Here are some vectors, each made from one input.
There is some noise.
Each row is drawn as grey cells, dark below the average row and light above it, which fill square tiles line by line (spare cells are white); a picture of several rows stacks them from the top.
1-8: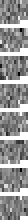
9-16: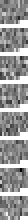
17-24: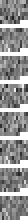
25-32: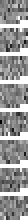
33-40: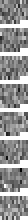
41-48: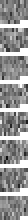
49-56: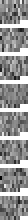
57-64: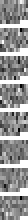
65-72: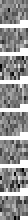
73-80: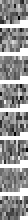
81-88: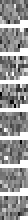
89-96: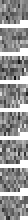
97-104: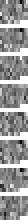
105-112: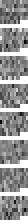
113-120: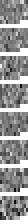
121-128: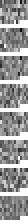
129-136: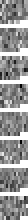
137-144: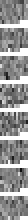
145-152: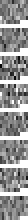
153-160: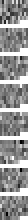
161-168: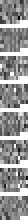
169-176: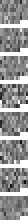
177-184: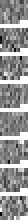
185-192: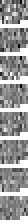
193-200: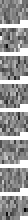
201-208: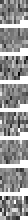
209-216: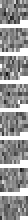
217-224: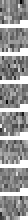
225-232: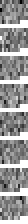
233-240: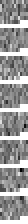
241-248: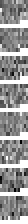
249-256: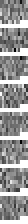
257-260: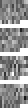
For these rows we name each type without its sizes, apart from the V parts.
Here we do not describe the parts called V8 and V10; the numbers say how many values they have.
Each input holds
a point on a line and a value of V8, together with either a point on a line and a true/false value, or a value of V10.
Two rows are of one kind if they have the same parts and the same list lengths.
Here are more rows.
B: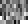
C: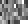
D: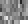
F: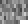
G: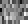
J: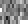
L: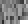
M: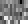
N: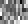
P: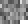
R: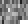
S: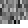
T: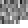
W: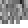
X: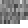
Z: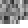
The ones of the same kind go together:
B, C, F, J, P, S, X, Z
D, G, L, M, N, R, T, W

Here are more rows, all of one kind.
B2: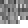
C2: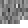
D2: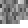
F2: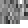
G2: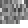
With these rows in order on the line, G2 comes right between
C2 and D2.
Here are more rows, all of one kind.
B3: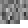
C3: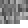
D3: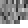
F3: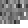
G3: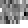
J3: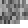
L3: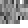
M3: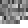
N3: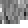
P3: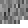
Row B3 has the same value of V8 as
D3 and J3.
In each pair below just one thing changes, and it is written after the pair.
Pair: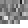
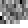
the value of V8
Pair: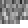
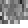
the true/false value
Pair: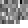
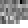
the place on one of the two lines
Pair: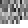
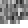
the value of V8
